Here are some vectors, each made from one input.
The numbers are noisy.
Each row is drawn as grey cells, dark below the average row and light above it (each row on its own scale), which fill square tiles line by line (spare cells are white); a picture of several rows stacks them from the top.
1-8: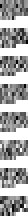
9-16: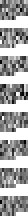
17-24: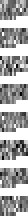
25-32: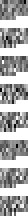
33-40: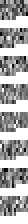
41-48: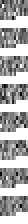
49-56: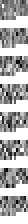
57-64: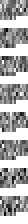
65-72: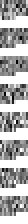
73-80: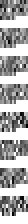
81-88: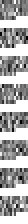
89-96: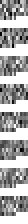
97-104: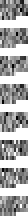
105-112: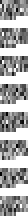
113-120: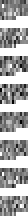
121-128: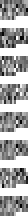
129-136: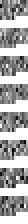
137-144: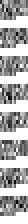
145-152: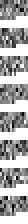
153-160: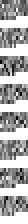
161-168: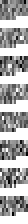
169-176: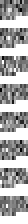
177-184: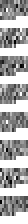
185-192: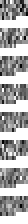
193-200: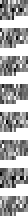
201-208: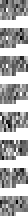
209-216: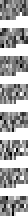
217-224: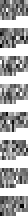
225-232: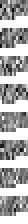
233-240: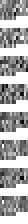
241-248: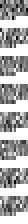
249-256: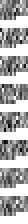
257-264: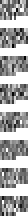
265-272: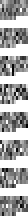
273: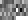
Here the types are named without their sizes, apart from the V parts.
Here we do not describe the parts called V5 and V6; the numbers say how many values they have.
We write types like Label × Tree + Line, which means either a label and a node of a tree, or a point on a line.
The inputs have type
Bool × Bool × Bool × V5 + (Circle + Unit) × V6.
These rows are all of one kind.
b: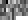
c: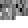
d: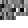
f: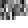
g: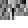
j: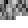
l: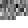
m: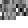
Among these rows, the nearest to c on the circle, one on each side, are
d and l.
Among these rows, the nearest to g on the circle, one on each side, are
b and f.
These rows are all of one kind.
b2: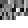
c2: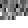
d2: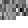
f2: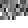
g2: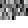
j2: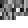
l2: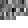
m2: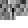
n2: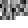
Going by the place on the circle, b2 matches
j2 and l2.
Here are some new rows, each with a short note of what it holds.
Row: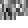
three true/false values and a value of V5
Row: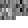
a point on a circle and a value of V6
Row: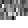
a value of V6
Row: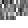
a value of V6
